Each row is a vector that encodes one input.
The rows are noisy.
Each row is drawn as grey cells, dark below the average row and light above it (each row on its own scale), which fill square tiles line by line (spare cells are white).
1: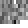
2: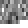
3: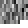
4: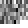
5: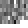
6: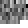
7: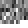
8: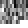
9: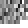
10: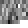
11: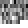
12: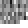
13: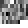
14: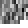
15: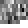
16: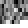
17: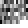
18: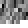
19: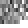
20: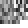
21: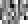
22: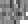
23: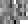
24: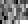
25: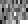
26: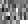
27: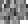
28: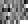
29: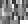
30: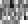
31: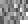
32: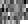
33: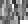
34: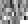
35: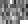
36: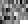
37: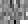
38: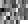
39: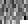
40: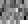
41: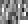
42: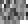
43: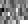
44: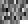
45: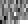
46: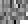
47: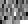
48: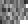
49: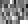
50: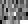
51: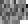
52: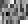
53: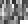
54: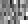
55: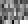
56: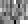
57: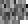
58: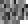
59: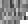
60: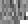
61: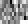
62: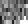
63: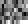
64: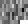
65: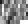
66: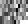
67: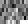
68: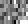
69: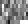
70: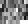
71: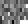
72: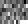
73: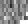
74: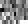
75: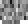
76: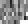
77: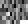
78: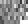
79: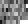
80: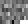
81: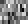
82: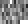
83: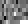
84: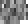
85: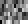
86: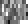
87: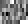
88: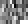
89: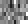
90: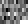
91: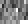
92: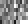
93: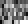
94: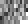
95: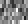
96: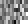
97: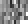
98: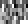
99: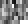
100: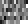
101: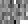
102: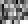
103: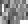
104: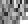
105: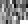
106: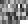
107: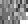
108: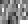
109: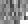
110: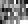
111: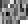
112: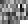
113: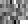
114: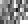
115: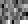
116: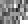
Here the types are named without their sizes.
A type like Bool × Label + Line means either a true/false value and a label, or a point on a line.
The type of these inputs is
(Bool × Bool × Bool + Unit) × Line + Circle.
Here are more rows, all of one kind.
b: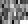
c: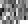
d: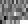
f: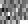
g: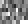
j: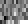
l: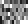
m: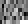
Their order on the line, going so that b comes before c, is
l, b, d, j, m, f, g, c.
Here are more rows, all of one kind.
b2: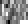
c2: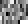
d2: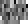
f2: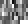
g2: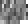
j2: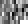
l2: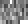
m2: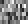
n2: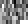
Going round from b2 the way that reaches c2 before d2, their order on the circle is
b2, m2, c2, l2, n2, f2, j2, d2, g2.
